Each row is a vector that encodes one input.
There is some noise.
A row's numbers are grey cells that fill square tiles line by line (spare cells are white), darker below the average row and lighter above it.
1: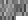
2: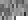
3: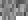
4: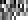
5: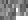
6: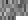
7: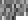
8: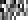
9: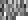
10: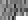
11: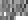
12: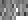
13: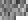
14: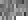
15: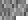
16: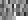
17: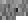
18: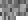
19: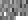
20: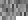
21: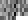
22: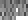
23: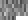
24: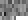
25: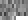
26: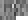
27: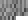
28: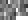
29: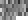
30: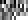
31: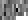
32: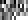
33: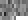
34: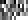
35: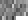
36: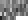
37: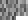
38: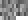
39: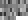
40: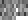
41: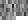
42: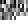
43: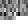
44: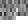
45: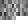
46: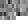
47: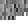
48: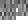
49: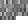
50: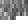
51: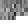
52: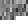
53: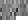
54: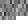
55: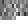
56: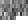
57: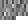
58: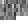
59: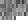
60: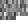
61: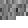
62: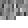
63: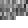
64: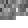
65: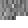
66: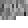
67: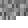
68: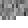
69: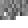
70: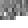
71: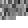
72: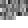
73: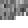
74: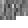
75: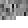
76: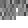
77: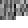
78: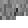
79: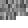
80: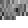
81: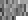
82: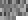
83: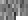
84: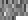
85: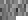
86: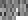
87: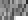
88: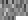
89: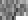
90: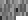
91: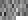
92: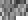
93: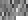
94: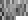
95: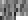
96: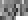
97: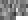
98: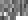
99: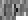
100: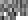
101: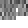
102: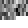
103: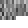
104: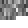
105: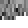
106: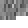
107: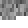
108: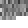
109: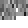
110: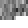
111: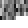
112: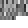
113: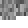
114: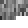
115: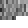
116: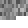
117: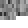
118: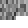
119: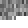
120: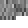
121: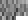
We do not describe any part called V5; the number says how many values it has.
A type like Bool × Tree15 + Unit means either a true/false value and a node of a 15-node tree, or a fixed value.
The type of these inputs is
List2(Bool × V5).
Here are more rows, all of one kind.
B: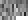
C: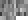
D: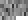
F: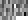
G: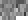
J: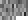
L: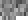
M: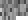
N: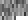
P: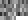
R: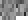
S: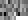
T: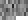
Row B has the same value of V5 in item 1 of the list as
D, F, J and T.
